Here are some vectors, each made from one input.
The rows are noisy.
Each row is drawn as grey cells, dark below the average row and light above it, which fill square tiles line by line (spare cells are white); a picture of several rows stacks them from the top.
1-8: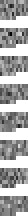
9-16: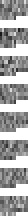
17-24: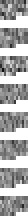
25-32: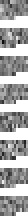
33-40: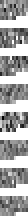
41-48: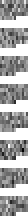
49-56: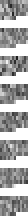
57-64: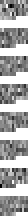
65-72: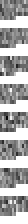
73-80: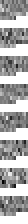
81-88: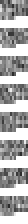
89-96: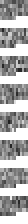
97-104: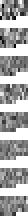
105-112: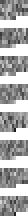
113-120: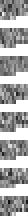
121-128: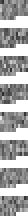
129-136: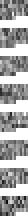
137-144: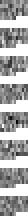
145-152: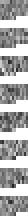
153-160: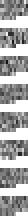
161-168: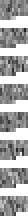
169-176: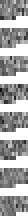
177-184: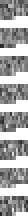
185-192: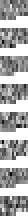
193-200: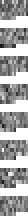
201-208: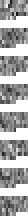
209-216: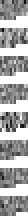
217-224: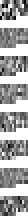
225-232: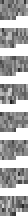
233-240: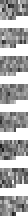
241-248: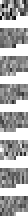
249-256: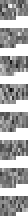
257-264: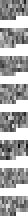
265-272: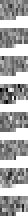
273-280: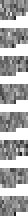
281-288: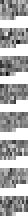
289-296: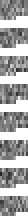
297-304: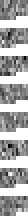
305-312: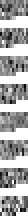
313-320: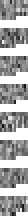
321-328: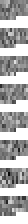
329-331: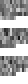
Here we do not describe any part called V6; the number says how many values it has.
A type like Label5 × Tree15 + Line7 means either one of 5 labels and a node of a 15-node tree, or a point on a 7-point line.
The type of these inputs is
List2(Label9 × V6).
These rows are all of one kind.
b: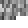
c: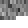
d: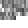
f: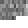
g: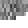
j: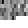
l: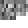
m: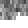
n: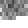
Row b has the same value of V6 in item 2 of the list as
c, f and n.
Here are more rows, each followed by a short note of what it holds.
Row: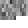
a list of one item
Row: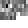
a list of two items
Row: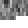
a list of two items
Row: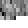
a list of one item
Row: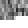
a list of two items
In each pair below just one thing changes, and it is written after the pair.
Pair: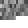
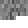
the label in item 1 of the list
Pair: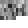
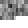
the label in item 1 of the list
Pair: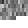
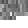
the value of V6 in item 2 of the list
